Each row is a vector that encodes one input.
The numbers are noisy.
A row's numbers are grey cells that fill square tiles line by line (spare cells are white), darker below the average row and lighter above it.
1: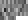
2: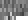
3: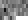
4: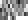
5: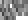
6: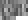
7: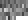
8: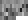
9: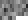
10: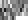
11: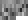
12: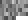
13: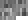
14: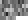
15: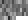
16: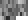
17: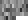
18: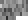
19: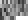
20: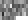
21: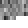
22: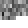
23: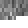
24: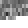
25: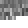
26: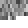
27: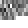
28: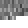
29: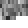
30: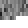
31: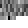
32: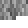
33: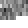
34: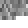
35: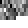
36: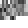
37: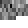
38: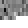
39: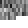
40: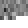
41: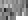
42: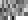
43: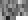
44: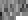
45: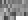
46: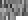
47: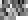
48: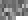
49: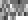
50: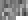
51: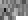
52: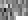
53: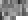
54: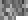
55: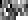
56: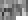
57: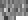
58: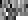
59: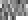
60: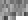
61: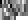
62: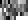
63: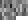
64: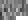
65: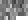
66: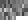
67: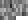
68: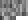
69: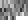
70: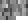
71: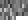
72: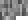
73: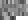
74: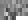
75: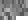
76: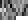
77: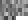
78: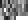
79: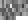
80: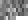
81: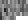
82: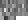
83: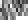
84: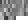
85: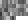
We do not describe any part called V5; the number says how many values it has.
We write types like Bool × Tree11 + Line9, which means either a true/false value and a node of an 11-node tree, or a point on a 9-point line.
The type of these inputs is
Circle8 × (Line9 + V5).
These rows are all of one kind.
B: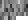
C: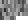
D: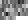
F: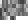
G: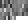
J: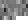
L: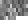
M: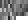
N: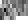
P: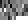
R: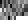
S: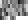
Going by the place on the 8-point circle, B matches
J and N.
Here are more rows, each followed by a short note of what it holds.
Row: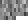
a point on an 8-point circle and a value of V5
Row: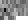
a point on an 8-point circle and a point on a 9-point line
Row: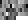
a point on an 8-point circle and a value of V5
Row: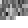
a point on an 8-point circle and a point on a 9-point line
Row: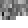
a point on an 8-point circle and a value of V5
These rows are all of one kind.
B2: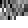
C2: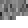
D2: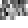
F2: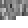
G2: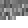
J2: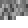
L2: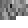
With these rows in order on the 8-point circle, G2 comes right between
B2 and D2.
